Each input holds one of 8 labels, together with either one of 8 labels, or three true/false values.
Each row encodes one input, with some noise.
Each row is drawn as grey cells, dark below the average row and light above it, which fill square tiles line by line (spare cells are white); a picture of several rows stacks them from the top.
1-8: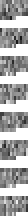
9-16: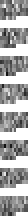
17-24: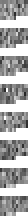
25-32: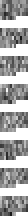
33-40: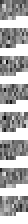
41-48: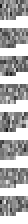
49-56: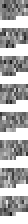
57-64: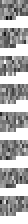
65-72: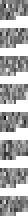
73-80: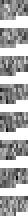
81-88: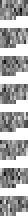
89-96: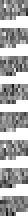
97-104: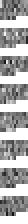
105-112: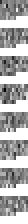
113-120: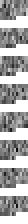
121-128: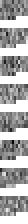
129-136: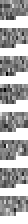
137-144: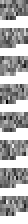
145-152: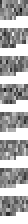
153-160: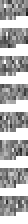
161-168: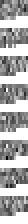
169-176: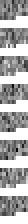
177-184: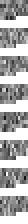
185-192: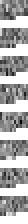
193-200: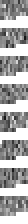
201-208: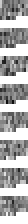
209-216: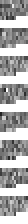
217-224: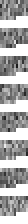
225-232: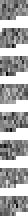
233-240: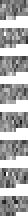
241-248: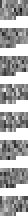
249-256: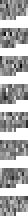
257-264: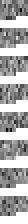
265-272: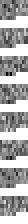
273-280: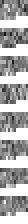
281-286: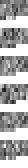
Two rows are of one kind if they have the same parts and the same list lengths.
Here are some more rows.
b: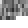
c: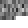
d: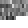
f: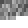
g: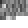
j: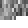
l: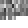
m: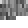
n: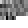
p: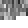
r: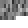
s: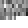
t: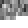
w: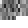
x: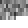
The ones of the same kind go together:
b, c, d, m, n, r, w
f, g, j, l, p, s, t, x

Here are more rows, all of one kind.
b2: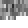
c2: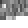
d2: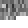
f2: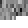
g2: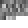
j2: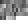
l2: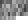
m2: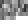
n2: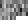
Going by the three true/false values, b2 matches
f2 and j2.
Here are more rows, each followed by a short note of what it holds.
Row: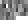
two labels (each one of 8)
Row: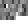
two labels (each one of 8)
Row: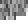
one of 8 labels and three true/false values
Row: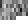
one of 8 labels and three true/false values
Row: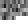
two labels (each one of 8)
